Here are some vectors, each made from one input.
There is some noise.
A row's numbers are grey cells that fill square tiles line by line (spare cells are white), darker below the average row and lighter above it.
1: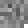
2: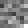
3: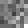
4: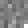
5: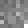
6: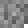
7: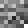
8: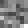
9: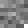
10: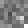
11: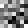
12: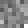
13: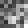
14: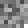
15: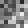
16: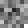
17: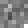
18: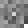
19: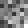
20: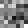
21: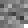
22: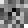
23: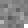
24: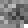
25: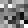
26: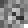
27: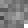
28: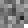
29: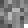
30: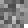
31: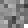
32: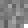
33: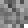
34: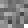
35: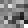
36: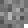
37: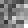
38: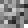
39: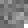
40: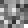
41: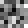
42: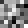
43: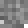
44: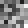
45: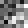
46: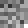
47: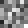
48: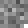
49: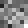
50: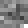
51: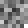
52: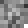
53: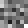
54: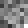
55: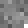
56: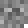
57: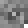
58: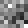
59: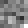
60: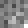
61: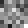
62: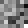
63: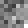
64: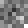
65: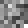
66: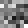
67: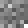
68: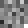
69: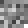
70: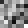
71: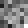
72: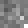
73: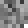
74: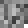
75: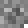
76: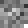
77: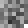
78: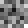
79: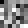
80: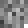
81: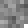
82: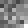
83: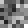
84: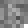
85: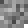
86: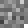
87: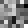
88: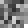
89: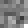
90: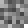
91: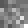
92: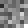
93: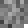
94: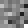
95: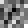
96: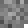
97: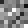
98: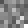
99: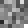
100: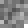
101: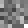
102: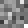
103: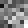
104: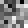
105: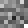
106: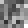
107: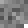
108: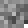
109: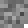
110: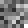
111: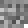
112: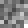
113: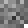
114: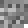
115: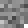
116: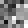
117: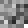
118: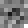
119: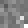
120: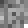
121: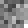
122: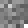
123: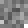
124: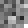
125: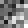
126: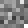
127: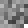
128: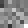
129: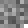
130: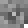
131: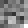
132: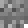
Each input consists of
a node of a 13-node tree and a true/false value.
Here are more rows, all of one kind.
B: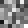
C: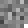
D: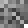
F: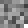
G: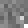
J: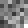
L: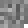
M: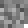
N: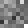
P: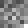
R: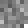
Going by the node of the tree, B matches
C, J and N.
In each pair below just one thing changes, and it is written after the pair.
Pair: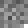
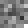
the node of the tree
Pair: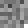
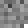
the true/false value
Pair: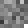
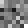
the true/false value
